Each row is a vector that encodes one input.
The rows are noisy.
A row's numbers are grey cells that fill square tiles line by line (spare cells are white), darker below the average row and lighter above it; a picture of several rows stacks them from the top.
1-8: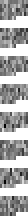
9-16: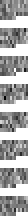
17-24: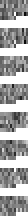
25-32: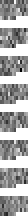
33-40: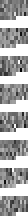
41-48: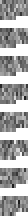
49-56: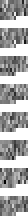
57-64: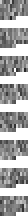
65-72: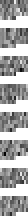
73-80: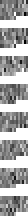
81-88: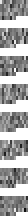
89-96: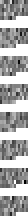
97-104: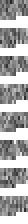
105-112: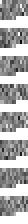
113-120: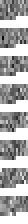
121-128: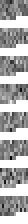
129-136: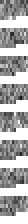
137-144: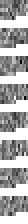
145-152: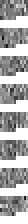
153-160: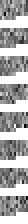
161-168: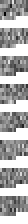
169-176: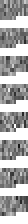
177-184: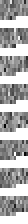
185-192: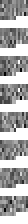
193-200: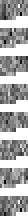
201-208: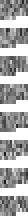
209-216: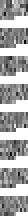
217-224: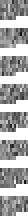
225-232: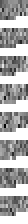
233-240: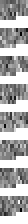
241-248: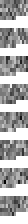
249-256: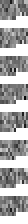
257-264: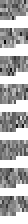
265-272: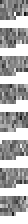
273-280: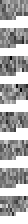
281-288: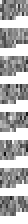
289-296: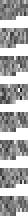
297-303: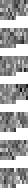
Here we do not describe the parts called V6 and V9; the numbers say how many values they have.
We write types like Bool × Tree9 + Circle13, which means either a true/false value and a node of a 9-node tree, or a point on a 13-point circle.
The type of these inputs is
Bool × V6 + Line8 + Line11 + V9.
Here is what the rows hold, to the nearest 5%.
About 30% of them hold a point on an 8-point line. About 25% of them hold a point on an 11-point line. About 15% of them hold a true/false value and a value of V6. The rest hold a value of V9.
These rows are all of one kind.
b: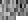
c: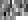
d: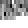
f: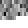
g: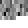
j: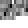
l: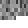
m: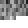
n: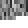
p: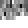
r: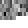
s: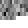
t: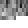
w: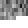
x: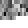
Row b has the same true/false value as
l, m, t and w.
